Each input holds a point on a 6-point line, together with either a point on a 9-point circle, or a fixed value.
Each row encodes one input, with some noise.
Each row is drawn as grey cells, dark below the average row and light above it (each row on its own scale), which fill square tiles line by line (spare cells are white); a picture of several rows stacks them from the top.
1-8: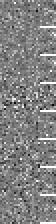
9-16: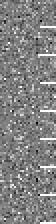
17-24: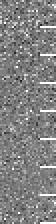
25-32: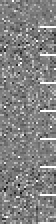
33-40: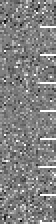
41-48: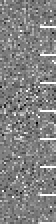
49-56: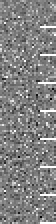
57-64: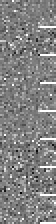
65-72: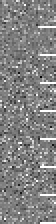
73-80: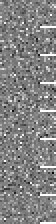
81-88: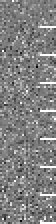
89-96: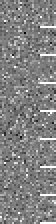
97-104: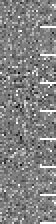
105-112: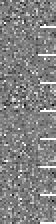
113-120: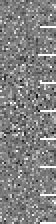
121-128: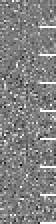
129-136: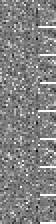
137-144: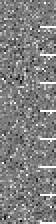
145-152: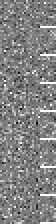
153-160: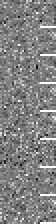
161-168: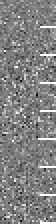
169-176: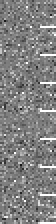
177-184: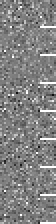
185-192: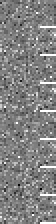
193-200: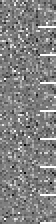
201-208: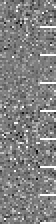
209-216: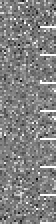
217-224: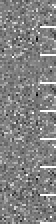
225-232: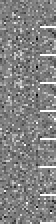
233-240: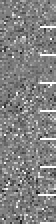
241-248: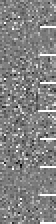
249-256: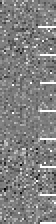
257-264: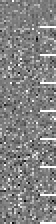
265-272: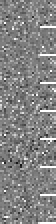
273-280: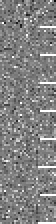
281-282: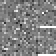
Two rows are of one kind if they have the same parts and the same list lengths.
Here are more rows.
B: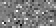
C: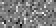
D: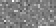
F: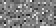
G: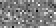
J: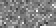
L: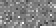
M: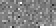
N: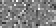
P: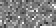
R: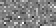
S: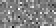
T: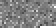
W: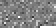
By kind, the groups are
B, C, D, F, G, M, N, S
J, L, P, R, T, W

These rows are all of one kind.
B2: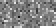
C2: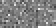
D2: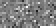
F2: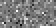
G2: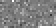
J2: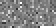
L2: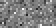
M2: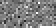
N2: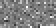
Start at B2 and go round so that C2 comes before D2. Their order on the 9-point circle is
B2, C2, G2, L2, F2, M2, N2, D2, J2.
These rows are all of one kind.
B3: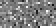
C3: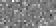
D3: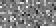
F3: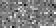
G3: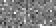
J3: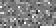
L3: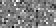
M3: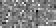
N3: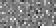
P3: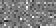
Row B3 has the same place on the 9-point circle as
D3, J3 and N3.
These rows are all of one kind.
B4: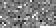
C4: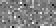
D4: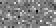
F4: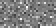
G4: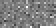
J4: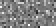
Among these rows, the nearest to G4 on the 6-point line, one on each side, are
C4 and D4.
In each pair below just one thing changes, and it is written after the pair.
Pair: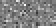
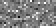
the place on the 9-point circle
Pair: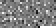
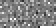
the place on the 6-point line
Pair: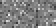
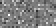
the place on the 6-point line
